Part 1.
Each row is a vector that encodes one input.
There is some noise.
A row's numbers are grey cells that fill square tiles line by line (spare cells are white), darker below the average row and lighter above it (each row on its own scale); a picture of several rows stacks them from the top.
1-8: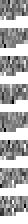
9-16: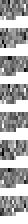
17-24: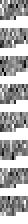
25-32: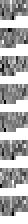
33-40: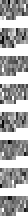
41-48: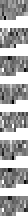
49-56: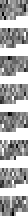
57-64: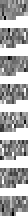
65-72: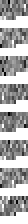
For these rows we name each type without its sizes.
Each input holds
a point on a circle.
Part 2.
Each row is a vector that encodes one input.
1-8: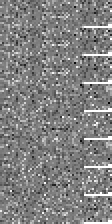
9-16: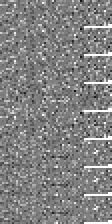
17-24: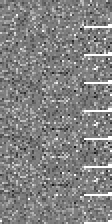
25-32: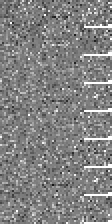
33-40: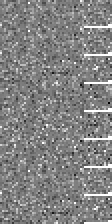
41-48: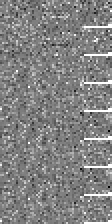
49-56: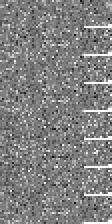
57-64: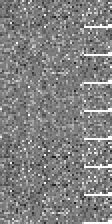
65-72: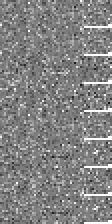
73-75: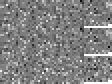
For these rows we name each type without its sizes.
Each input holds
three true/false values.
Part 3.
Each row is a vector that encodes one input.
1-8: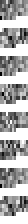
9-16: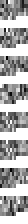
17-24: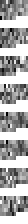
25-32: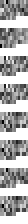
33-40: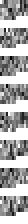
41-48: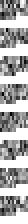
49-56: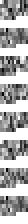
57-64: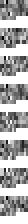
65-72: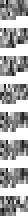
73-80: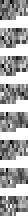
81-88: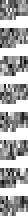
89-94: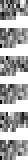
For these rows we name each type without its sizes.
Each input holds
a point on a circle.
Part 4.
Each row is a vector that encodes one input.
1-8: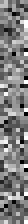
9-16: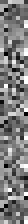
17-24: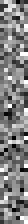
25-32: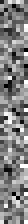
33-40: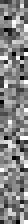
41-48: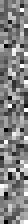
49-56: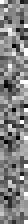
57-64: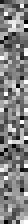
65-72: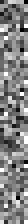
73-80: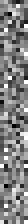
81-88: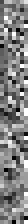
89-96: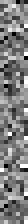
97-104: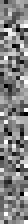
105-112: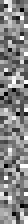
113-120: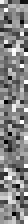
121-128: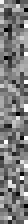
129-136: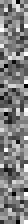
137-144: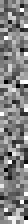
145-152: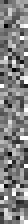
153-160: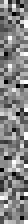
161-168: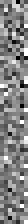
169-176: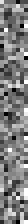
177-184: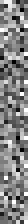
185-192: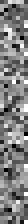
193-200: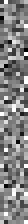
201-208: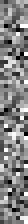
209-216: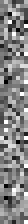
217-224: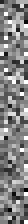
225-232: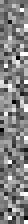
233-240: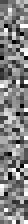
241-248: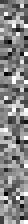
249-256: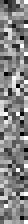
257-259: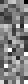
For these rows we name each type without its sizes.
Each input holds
a label.
